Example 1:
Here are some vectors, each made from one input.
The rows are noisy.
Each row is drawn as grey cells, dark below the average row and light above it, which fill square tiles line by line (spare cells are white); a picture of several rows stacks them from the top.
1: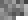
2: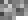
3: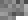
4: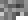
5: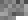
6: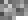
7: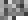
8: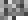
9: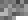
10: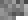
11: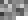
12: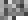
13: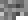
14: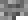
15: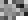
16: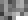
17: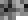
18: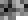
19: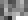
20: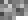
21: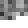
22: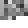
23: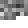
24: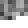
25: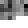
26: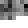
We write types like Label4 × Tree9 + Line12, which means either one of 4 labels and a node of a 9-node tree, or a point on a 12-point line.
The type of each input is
Line6.
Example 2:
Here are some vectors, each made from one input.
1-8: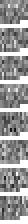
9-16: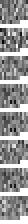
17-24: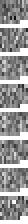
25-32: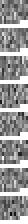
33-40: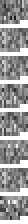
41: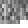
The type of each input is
Tree7.
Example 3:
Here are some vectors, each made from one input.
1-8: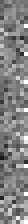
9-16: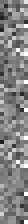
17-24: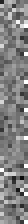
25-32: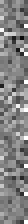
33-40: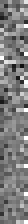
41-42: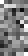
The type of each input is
Tree9.
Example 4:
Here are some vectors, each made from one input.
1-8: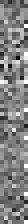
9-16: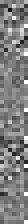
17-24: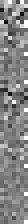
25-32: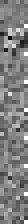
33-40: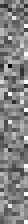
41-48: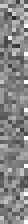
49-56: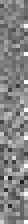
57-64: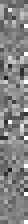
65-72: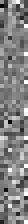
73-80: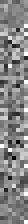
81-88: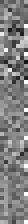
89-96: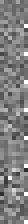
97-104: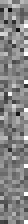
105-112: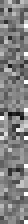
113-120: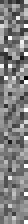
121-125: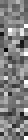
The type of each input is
Line11.
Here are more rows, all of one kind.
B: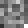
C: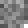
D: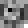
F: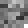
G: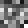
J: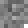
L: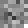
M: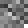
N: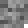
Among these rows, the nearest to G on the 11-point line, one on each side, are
B and N.
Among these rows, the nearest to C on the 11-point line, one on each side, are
D and J.
